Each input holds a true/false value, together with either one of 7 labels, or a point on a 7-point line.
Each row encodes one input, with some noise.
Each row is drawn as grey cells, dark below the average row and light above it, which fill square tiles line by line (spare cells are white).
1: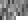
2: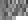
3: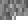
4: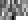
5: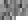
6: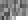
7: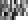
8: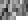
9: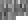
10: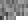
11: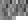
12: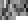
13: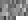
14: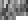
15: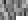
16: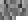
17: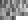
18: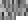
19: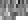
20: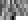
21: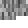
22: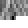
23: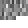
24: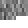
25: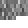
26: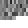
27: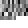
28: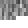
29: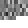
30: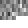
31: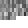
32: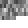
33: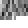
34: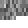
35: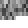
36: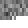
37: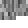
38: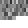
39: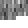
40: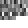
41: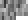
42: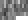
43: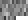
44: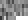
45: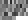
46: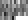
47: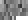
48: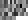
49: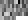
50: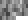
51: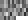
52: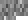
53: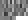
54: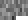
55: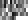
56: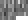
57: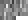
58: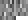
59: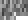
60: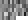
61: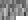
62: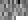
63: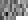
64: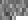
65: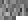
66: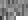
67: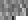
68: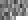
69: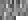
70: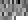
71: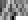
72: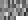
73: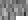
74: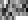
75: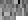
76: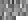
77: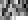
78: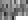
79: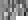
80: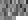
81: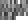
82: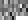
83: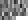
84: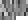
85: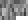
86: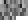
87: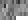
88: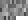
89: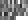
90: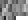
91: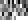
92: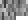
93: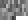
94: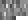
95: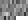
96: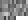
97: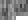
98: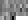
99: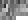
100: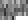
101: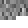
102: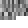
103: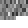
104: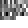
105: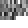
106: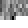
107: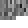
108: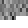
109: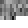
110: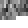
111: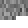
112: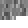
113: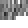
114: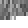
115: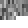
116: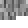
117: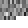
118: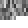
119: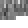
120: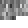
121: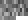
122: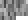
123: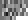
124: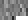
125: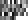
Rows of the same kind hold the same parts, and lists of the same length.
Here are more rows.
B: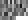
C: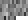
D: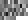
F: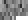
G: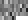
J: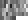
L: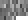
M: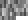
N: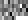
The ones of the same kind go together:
B, G, N
C, D, F, J, L, M

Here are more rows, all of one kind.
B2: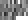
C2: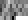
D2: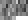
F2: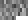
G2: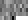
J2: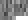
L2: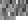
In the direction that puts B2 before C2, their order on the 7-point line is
L2, D2, J2, F2, B2, G2, C2.
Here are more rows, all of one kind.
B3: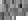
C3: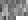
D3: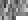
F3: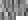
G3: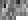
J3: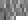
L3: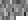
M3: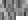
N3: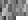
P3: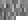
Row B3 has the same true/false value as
J3 and P3.
